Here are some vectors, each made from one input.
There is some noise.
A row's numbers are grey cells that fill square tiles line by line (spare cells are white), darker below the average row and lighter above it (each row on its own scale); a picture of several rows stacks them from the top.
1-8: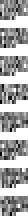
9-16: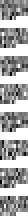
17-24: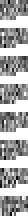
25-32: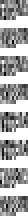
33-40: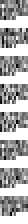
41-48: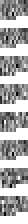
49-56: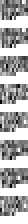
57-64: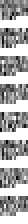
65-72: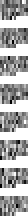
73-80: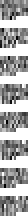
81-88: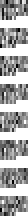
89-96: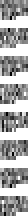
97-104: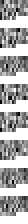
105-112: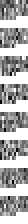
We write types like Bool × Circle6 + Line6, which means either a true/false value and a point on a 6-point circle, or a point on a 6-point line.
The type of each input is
Line7 + Line8.
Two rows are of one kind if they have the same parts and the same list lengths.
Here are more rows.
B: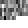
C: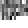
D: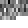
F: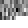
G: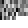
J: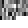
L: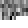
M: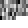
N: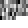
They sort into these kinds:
B, F, G, J, M, N
C, D, L

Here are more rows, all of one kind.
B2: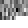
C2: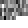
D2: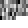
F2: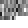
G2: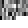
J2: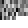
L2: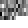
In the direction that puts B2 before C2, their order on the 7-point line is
D2, G2, J2, B2, F2, L2, C2.
